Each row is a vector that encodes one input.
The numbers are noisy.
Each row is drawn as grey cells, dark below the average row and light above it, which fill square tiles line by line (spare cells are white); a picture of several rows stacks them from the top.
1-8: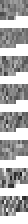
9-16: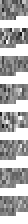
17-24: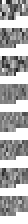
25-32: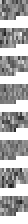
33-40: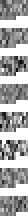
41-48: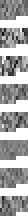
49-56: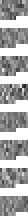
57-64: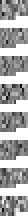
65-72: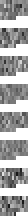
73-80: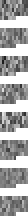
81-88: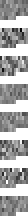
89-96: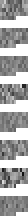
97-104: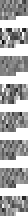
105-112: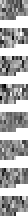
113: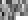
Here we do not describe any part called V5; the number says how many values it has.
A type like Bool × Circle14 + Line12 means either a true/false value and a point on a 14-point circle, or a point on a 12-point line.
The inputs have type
Bool × V5 × V5 + List2(Line4).
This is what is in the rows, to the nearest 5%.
About 45% of them hold a true/false value and two values of V5. The rest are lists of up to two points on a 4-point line: about 5% of all rows are empty, 20% hold one and 30% two.
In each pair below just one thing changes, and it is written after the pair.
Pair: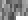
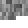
the place on the 4-point line in item 2 of the list
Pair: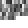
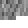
the place on the 4-point line in item 1 of the list
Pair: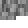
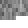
the place on the 4-point line in item 2 of the list
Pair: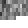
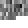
the place on the 4-point line in item 1 of the list
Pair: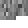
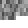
the place on the 4-point line in item 2 of the list
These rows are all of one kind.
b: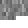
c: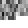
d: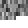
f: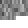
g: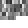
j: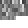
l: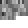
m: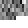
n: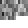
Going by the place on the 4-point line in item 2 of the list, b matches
f, j and l.
